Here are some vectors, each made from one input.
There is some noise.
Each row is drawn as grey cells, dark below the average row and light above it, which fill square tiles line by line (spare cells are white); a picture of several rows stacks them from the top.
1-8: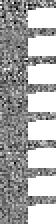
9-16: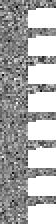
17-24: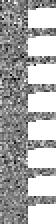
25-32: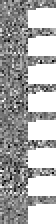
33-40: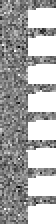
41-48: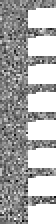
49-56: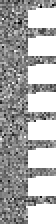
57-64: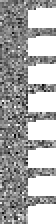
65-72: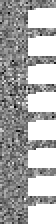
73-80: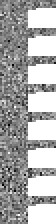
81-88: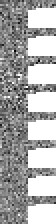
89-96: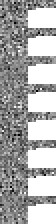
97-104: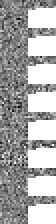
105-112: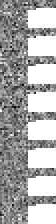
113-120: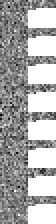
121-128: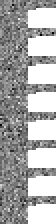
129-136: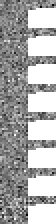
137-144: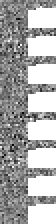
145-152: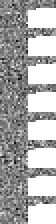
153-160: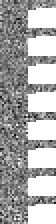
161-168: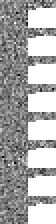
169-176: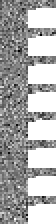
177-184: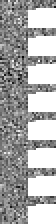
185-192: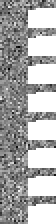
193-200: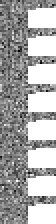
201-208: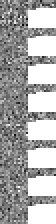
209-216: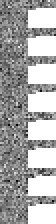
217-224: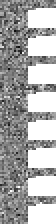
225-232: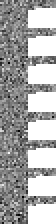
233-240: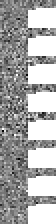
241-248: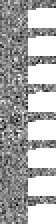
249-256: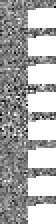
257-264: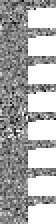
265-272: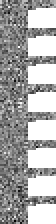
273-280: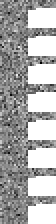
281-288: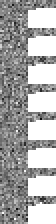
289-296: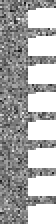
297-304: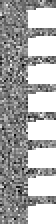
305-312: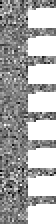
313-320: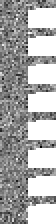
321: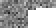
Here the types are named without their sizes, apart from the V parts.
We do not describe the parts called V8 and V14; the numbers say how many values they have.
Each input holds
either a value of V8 and a value of V14, or a list of points on a line.
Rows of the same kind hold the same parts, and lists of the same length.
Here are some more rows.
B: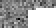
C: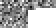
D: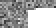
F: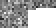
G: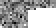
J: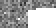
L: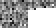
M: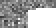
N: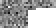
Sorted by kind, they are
B, C
D, F, J, M
G, L
N

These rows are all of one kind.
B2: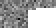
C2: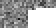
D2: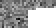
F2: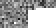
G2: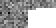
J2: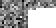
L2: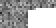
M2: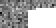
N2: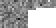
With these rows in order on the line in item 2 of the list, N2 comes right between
C2 and F2.
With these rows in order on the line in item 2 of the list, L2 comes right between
D2 and M2.
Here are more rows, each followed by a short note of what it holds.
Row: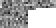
a list of one item
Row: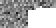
a list of one item
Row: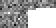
a value of V8 and a value of V14
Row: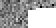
a list of two items
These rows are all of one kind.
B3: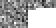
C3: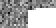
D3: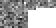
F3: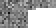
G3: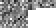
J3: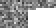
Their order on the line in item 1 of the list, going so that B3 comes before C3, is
B3, G3, D3, F3, C3, J3.
